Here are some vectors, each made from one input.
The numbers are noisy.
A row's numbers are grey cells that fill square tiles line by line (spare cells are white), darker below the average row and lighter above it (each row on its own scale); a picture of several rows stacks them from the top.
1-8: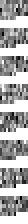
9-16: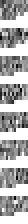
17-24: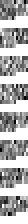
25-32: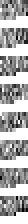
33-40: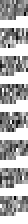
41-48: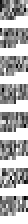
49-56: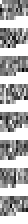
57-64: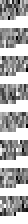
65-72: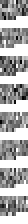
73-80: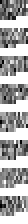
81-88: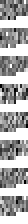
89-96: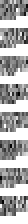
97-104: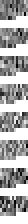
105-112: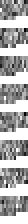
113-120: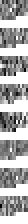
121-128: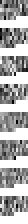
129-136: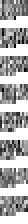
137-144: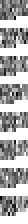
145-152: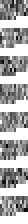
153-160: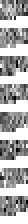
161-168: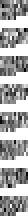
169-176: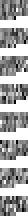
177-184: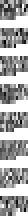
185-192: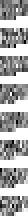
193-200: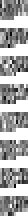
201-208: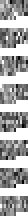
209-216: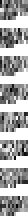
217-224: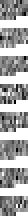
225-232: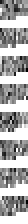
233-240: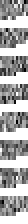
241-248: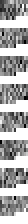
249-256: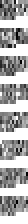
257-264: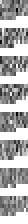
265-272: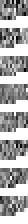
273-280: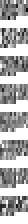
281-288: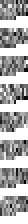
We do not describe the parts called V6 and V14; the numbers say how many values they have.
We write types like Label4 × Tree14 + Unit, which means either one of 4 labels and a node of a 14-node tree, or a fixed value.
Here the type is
Bool × Line8 × V6 × V14.
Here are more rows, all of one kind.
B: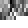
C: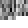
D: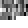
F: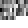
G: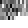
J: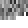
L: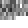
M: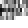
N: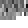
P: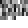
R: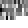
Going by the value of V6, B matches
G, J, L and P.
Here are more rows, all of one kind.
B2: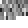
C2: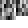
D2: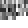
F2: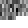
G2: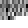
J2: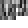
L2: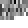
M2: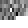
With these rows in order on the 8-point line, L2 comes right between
C2 and J2.
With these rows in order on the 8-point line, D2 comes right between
B2 and G2.
